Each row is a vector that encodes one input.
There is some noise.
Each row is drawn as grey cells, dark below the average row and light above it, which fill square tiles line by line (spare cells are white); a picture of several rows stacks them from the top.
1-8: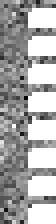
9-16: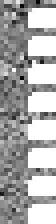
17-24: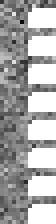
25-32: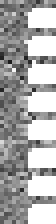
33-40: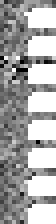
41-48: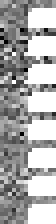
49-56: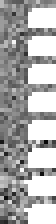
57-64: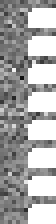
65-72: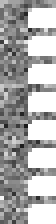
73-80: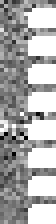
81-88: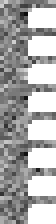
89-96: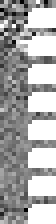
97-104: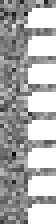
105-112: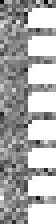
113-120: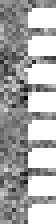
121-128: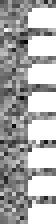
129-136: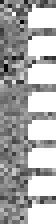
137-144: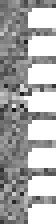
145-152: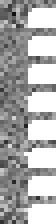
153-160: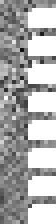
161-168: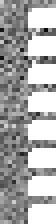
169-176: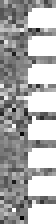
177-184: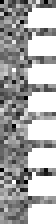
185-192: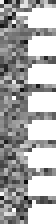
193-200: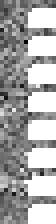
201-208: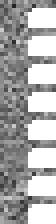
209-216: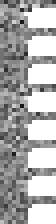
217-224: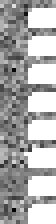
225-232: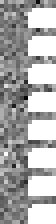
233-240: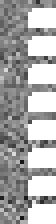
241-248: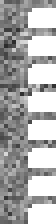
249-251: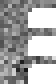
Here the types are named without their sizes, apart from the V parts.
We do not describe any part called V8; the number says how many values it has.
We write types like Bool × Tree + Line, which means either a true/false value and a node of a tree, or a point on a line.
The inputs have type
List(Line × Line) + V8 × V8.
